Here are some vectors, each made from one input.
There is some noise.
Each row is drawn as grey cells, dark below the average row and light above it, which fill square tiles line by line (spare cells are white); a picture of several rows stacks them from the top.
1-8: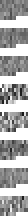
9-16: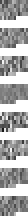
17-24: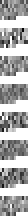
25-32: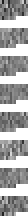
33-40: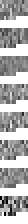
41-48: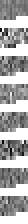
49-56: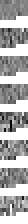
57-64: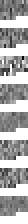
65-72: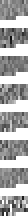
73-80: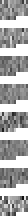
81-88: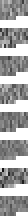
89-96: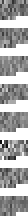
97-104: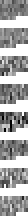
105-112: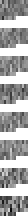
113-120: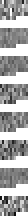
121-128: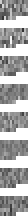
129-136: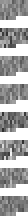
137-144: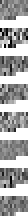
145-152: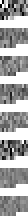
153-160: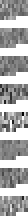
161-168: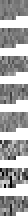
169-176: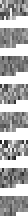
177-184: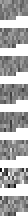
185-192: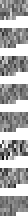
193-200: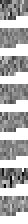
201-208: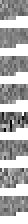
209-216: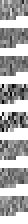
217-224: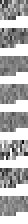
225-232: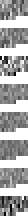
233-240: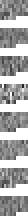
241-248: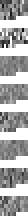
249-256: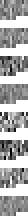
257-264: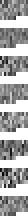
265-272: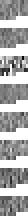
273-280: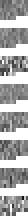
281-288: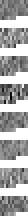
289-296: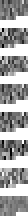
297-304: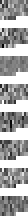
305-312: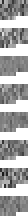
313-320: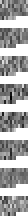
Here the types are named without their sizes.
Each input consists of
a label and a true/false value.
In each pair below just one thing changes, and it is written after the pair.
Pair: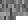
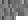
the true/false value
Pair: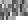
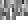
the true/false value
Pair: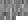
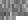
the label
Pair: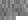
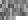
the label
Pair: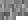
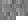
the true/false value
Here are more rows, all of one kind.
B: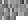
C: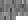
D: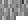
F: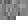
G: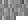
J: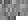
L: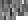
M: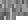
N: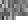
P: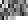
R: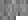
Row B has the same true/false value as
C, D and G.
